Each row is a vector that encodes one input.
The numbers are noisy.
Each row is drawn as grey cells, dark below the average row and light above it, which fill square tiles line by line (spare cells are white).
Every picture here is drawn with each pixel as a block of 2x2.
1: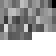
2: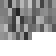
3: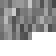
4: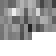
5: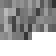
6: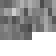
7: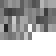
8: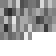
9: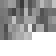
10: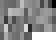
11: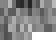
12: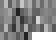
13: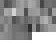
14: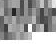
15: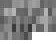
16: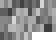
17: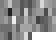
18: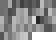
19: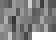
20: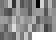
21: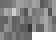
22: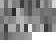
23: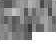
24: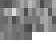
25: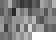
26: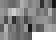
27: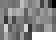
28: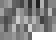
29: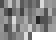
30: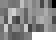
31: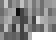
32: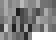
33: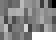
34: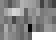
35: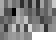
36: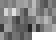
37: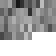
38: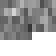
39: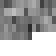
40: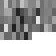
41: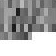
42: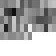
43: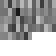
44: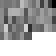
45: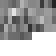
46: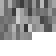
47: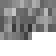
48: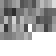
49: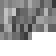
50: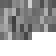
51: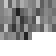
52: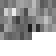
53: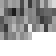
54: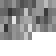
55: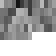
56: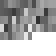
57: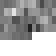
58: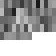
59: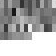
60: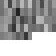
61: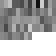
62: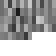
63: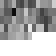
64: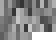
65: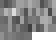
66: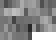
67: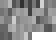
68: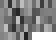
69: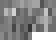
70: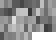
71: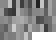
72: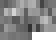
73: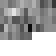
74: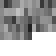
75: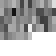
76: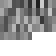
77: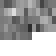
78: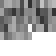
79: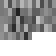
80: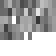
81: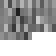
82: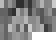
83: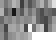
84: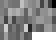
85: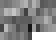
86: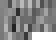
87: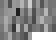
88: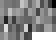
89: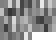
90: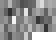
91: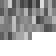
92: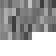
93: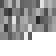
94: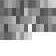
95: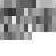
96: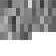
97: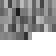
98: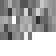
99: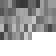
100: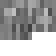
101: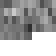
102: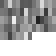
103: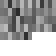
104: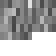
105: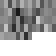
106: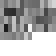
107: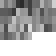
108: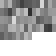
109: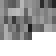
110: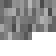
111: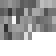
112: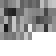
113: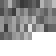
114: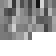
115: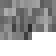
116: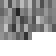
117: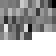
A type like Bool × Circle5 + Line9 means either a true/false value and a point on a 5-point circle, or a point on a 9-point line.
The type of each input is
Circle6 × Circle6 + Line9.
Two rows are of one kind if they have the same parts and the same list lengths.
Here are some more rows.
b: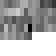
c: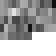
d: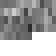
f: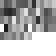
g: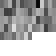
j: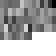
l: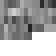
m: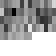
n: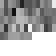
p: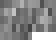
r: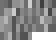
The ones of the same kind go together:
b, c, d, j, l, p, r
f, g, m, n

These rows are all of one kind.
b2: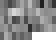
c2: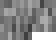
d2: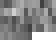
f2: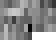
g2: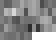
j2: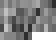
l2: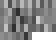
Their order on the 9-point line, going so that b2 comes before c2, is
b2, f2, g2, d2, c2, j2, l2.
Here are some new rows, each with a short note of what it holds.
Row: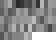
a point on each of two 6-point circles
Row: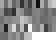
a point on each of two 6-point circles
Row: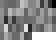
a point on a 9-point line
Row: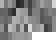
a point on each of two 6-point circles
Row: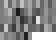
a point on a 9-point line
